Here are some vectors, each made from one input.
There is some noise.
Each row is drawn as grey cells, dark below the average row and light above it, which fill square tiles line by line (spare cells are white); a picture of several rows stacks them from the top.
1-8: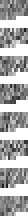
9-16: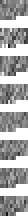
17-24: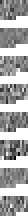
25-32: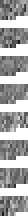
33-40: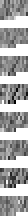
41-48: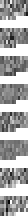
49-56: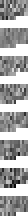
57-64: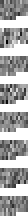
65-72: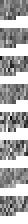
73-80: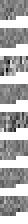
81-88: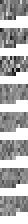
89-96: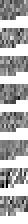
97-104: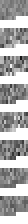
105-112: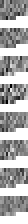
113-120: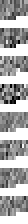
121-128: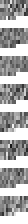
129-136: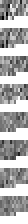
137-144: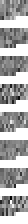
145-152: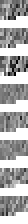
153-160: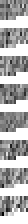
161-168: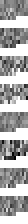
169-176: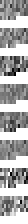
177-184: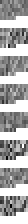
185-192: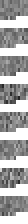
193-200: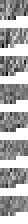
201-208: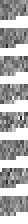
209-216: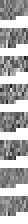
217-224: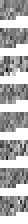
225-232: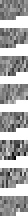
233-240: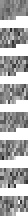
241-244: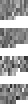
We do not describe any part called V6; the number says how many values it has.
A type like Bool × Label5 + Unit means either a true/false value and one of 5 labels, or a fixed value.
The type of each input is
List2(Line5 + Line7) + Tree10 × V6.
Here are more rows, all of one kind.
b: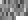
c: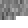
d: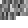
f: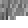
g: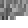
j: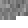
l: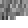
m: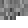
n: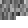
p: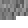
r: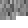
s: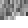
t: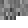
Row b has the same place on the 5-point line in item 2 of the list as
f, l and t.
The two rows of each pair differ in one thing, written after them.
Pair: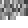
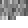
the value of V6
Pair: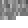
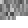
the node of the tree
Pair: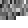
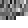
the node of the tree
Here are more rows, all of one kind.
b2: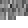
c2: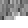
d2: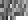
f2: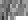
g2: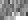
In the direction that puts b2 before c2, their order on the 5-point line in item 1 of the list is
g2, d2, f2, b2, c2.
